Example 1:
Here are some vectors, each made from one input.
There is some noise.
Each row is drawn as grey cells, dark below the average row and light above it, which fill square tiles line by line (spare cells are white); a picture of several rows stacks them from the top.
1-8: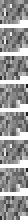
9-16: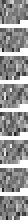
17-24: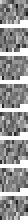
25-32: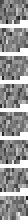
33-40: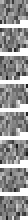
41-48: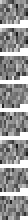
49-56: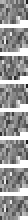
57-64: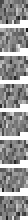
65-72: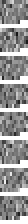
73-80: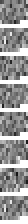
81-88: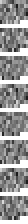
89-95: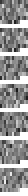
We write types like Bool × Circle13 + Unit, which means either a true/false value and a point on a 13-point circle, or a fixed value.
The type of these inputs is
Circle6 + Label4.
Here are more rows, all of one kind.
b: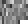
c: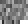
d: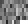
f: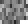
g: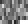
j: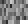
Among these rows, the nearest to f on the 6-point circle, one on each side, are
c and g.
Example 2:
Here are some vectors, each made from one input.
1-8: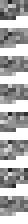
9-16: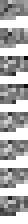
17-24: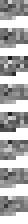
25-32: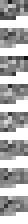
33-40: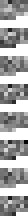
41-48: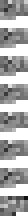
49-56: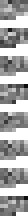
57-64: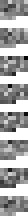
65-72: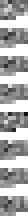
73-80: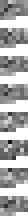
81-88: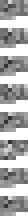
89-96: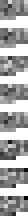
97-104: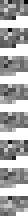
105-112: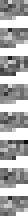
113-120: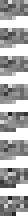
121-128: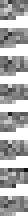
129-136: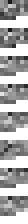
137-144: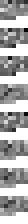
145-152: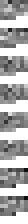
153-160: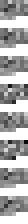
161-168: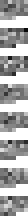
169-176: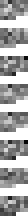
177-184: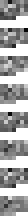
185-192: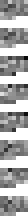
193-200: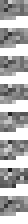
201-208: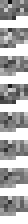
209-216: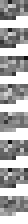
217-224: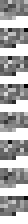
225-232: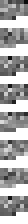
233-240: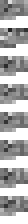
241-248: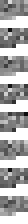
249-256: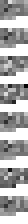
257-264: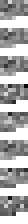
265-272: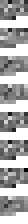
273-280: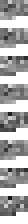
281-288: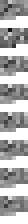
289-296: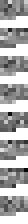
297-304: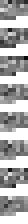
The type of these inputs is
Line8 + Line10.
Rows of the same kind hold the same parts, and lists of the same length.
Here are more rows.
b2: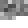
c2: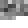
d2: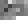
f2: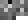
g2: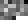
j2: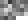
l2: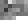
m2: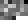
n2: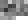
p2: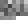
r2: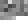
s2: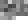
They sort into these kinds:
b2, c2, d2, l2, n2, p2, r2, s2
f2, g2, j2, m2

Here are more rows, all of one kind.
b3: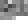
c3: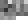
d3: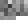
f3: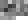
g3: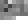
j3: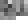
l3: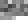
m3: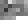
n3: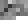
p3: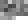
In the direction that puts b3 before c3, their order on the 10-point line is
n3, m3, g3, b3, l3, p3, f3, c3, j3, d3.
